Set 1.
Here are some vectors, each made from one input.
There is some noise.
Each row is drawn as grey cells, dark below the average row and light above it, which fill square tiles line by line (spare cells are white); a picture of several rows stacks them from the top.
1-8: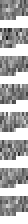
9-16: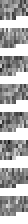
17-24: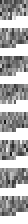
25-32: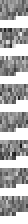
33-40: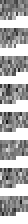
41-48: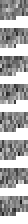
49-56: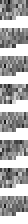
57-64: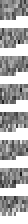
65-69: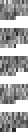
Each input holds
either one of 7 labels, or a point on a 5-point line.
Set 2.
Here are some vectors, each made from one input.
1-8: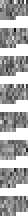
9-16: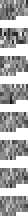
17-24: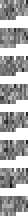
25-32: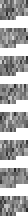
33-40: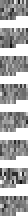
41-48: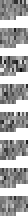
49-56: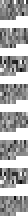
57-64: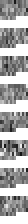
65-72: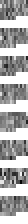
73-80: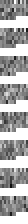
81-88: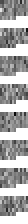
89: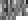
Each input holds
a list of up to two points on a 7-point line.
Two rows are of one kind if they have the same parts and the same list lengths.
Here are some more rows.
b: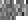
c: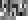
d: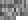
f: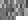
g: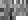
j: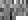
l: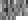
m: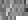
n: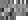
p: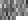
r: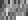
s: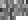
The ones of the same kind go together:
b, f, g, j, l, n, p, s
c
d, m, r

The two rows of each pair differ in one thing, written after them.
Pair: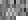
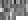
the place on the 7-point line in item 1 of the list
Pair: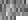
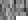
the place on the 7-point line in item 2 of the list
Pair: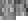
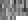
the place on the 7-point line in item 1 of the list
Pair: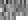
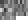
the place on the 7-point line in item 2 of the list
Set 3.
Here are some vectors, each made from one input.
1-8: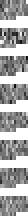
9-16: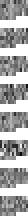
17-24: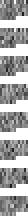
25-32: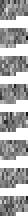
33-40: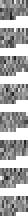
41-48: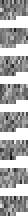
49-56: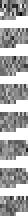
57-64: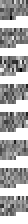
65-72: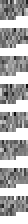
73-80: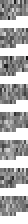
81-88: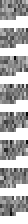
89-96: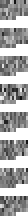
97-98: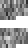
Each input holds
a list of up to two points on a 10-point line.
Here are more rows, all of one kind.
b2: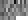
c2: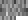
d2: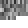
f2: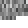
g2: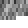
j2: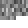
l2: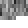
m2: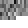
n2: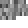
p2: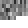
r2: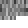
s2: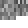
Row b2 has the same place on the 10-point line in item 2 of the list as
c2, g2, j2 and r2.
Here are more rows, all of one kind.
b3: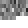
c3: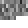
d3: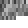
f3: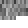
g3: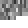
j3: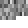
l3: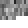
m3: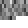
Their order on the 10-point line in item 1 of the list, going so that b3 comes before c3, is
j3, l3, d3, m3, f3, b3, c3, g3.
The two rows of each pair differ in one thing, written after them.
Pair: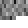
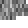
the place on the 10-point line in item 2 of the list
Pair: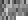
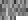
the place on the 10-point line in item 1 of the list
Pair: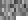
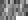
the place on the 10-point line in item 1 of the list
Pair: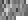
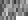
the place on the 10-point line in item 2 of the list
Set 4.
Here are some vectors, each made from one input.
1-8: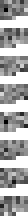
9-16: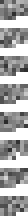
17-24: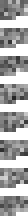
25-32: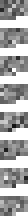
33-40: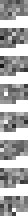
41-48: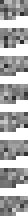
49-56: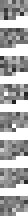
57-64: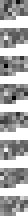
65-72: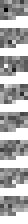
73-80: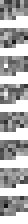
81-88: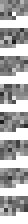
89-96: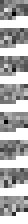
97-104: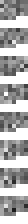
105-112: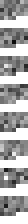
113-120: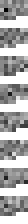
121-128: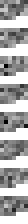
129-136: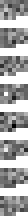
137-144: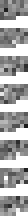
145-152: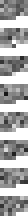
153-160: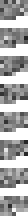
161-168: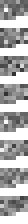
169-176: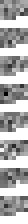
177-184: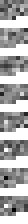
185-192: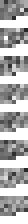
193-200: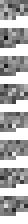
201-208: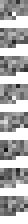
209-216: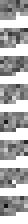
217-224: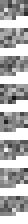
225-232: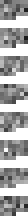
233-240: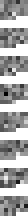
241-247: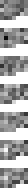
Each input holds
either a point on an 11-point line, or four true/false values.
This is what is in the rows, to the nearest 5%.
About 30% of them hold a point on an 11-point line. The rest hold four true/false values.
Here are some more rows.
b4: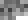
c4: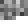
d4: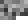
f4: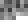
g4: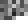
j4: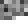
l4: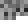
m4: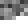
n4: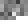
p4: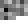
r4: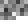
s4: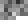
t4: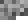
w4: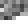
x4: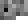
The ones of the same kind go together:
b4, f4, n4, r4, s4
c4, d4, g4, j4, l4, m4, p4, t4, w4, x4

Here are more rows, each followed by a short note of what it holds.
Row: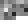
four true/false values
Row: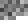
a point on an 11-point line
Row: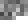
a point on an 11-point line
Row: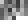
a point on an 11-point line
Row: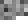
four true/false values
